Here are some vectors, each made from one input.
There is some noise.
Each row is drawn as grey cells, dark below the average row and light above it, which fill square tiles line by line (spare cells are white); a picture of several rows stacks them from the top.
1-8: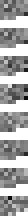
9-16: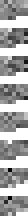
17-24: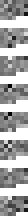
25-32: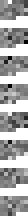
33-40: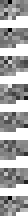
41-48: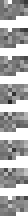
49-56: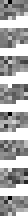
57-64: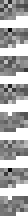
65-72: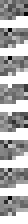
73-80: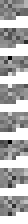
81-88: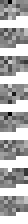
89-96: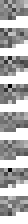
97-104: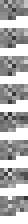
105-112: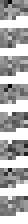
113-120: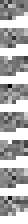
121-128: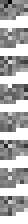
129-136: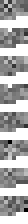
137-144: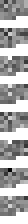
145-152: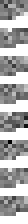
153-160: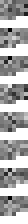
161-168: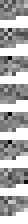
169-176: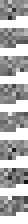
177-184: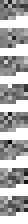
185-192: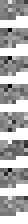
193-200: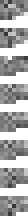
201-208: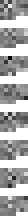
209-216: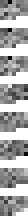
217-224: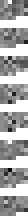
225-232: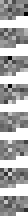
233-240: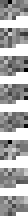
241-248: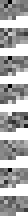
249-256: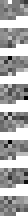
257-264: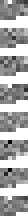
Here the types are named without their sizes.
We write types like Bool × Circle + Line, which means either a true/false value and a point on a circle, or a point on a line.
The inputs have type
Circle + Line.
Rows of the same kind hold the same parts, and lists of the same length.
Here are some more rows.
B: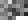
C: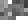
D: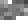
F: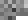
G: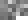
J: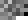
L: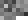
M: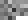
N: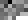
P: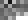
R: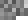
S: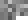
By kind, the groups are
B, C, D, F, G, J, L, M, R, S
N, P

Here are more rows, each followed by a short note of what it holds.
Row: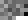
a point on a circle
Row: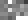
a point on a circle
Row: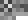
a point on a line
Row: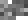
a point on a circle
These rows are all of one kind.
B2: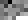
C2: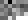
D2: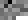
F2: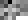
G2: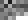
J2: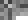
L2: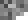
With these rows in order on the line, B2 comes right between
D2 and F2.
